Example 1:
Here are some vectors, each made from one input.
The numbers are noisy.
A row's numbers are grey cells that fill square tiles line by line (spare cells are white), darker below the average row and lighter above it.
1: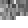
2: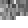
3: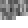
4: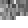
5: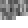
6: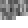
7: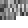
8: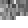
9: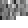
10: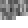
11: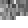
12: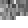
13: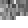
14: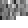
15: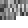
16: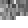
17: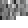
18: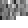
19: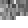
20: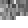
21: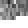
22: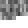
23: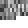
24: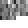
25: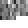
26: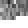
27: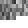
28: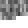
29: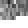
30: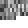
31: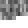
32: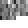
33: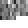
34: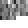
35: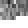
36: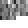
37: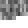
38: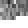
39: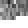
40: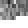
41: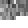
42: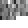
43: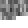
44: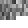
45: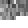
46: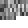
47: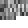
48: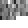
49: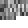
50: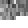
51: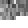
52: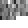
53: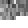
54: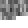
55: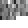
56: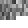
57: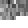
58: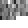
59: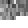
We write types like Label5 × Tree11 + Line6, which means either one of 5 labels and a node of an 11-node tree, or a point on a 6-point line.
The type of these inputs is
Line5.
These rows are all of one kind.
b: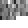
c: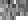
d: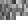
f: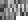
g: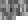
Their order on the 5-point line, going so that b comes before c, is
f, b, d, g, c.
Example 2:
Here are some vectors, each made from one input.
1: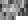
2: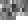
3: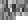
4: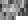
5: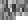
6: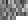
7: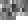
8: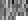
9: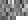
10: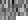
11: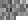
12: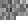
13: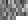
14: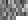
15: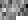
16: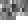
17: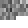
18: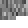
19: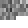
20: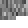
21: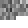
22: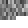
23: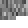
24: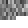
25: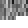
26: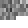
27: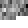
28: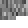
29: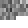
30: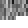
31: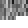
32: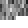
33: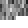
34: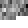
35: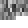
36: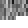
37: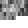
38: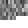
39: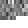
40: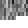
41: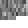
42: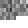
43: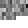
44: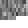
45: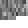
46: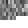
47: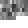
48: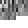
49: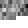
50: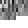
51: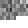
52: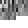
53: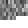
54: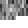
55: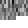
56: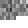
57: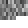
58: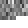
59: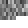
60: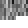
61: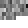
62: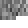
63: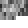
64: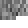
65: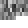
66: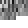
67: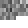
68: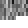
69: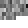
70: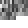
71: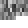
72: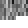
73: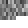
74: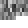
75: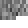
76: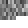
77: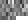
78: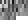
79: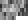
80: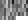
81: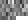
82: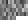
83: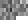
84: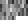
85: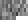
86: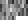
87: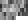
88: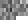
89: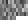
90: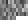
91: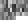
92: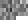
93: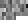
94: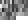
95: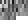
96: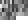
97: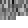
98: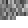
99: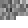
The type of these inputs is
Line15.
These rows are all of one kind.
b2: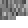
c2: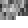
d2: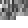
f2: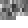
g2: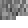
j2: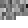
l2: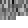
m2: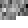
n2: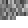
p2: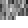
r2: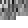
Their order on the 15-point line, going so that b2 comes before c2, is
n2, b2, g2, j2, m2, c2, p2, l2, r2, d2, f2.
